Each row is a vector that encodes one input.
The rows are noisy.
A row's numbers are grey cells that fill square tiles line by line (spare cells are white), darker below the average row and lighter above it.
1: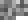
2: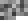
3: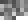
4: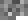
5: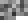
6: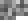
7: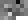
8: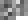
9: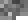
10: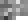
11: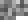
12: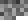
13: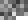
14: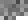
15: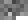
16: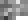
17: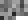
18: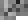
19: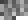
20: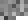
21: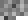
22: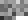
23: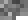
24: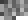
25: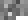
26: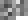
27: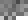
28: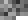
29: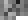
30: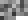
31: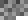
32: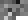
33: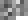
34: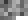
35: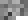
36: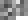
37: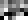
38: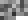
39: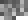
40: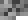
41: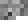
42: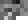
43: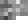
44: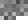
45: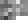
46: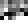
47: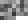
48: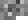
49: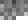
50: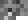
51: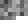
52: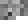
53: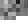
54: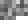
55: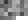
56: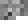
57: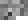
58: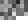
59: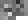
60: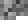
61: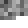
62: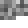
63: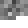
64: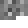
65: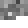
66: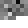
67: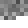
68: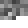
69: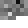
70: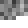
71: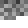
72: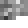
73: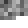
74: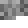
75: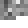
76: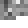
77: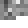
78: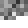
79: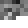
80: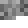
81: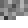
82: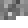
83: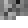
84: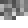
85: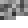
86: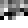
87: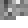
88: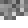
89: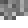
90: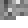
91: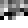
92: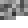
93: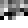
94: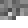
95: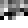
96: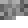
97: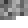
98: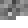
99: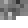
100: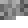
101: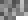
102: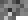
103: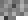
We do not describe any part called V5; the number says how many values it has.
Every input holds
a list of up to two items, each a true/false value and a value of V5.
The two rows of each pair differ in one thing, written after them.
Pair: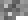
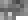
the value of V5 in item 1 of the list
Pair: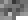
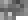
the true/false value in item 2 of the list
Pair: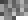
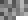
the value of V5 in item 1 of the list
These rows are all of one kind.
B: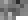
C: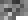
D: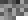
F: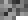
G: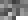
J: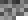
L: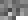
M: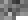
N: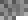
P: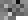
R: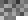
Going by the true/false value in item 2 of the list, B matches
P and R.
